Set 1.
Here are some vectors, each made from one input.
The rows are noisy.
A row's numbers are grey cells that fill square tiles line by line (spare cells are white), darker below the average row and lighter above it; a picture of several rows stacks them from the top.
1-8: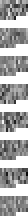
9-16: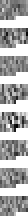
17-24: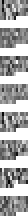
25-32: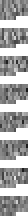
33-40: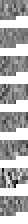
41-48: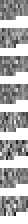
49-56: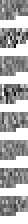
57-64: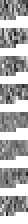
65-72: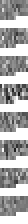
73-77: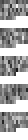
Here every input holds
a point on a 4-point line and a true/false value.
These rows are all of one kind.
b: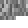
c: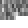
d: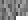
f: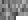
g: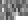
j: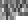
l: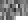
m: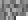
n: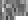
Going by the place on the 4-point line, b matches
c, g and n.
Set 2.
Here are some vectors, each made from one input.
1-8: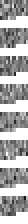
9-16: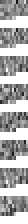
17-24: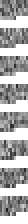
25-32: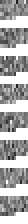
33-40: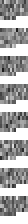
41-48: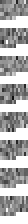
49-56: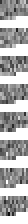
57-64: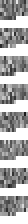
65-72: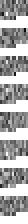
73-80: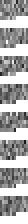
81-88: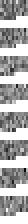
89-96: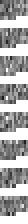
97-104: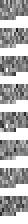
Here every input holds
a point on an 11-point line, together with either a point on a 6-point circle, or a fixed value.
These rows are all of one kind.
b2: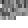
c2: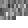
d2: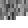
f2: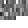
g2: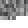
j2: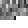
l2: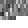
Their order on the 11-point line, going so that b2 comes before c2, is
j2, b2, g2, d2, f2, l2, c2.
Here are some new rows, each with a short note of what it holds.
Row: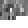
a point on a 6-point circle and a point on an 11-point line
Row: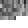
a point on a 6-point circle and a point on an 11-point line
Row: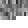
a point on a 6-point circle and a point on an 11-point line
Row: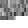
a point on an 11-point line
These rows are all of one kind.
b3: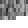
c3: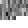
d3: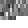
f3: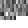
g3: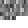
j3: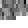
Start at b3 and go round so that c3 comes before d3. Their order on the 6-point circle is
b3, c3, g3, j3, f3, d3.
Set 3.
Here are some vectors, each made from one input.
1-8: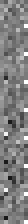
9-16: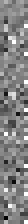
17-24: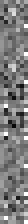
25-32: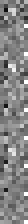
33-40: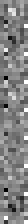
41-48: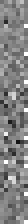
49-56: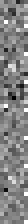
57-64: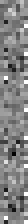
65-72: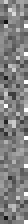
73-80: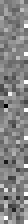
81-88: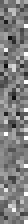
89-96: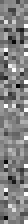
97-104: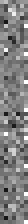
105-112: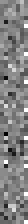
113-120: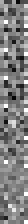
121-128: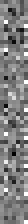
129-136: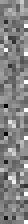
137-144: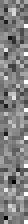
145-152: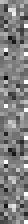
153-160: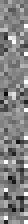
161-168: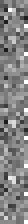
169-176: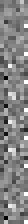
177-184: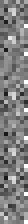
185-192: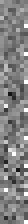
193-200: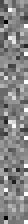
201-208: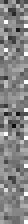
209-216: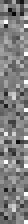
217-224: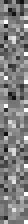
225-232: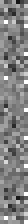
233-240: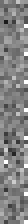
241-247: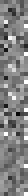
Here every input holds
a point on a 10-point line, together with either a fixed value, or a node of a 16-node tree.
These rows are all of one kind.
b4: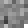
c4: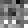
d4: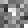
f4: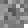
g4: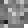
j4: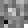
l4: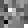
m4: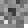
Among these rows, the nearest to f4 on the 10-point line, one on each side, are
b4 and m4.
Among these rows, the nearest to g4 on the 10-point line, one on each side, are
b4 and j4.
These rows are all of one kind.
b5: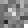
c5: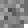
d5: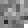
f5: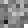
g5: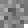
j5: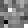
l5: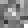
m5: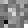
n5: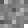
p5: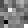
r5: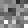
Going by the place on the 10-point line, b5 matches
j5, l5, m5 and p5.
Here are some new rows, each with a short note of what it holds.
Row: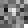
a point on a 10-point line
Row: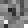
a point on a 10-point line
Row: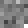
a point on a 10-point line
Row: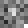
a point on a 10-point line
